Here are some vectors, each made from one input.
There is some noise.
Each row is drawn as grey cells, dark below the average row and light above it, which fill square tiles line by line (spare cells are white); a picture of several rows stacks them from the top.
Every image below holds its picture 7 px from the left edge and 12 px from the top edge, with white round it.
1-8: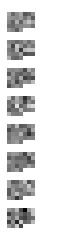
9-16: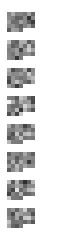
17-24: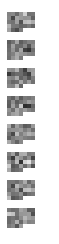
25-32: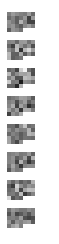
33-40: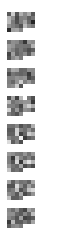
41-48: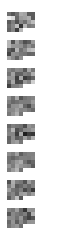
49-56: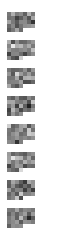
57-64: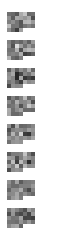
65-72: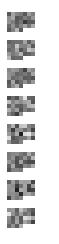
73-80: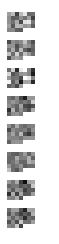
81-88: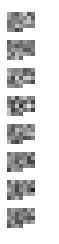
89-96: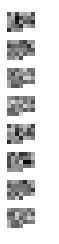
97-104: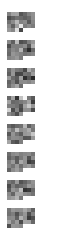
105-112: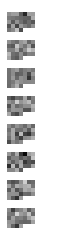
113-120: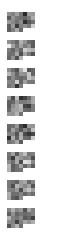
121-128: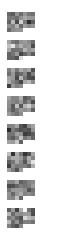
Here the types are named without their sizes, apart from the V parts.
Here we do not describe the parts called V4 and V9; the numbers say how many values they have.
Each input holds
a true/false value and a value of V9, together with either a point on a line, or a value of V4.
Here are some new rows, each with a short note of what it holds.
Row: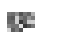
a true/false value, a value of V4 and a value of V9
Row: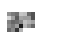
a true/false value, a value of V4 and a value of V9
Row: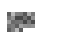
a point on a line, a true/false value and a value of V9
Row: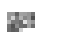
a true/false value, a value of V4 and a value of V9
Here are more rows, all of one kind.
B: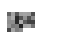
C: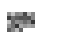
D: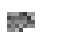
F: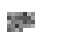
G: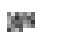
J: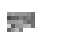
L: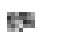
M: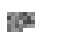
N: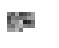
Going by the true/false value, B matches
D, F and G.
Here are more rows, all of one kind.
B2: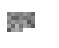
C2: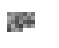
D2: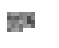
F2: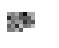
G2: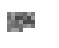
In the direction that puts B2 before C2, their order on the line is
B2, D2, G2, F2, C2.
